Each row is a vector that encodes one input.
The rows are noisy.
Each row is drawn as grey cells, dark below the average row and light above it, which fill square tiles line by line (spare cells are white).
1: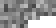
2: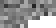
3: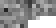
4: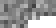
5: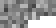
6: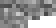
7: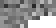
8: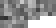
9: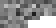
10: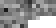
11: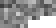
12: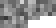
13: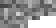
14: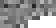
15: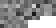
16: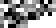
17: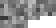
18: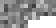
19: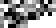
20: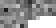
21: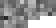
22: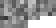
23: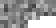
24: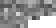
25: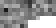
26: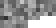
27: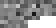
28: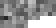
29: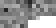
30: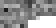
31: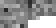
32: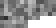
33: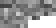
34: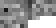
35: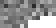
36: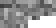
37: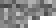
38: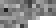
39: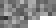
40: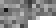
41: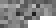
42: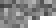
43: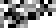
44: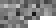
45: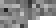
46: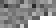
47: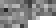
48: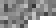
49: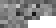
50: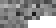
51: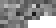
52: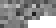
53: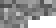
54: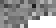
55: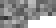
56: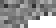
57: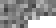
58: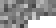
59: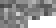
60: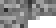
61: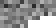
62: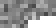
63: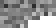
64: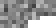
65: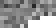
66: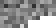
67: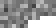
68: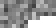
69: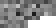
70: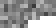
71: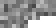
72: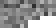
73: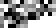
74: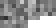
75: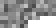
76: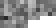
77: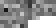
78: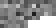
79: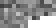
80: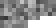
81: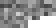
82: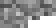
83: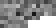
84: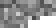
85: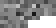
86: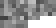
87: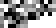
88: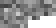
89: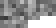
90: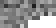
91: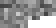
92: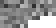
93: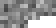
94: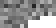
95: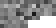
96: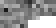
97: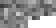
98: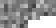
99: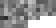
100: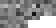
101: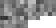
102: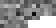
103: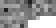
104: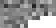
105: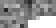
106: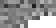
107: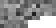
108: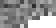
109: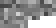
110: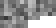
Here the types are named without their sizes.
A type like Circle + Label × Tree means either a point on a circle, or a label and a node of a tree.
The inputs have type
Circle + Unit.
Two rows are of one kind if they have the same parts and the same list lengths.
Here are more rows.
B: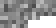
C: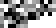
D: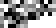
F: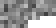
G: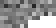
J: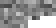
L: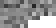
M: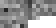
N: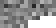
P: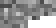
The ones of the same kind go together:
B, F, G, J, L, M, N, P
C, D

